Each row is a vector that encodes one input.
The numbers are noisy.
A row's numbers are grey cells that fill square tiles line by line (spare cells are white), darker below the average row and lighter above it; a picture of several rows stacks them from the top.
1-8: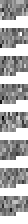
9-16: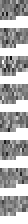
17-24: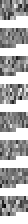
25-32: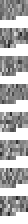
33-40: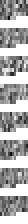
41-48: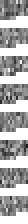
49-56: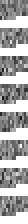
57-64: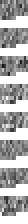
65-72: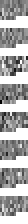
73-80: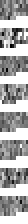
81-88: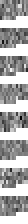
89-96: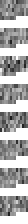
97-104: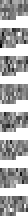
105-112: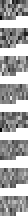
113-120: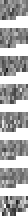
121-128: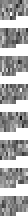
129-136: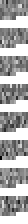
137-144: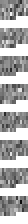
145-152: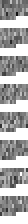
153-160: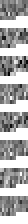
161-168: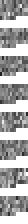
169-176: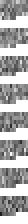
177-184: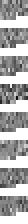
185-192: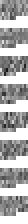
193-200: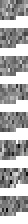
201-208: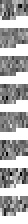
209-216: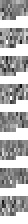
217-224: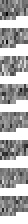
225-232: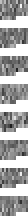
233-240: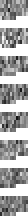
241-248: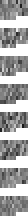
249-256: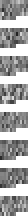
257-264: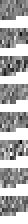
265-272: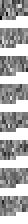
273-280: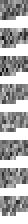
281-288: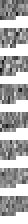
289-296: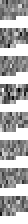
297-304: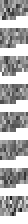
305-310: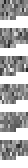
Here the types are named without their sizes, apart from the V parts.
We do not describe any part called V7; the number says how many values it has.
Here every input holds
a value of V7, together with either a point on a circle and a true/false value, or a fixed value.
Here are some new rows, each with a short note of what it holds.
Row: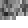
a point on a circle, a true/false value and a value of V7
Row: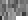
a point on a circle, a true/false value and a value of V7
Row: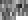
a value of V7
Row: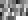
a value of V7
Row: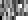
a point on a circle, a true/false value and a value of V7
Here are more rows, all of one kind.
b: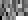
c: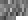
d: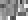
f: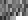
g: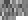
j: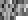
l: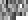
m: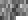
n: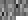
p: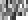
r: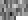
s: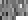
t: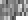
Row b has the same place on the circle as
f and m.
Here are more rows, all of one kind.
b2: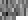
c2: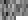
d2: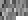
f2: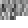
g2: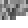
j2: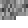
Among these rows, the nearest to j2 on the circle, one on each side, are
c2 and d2.
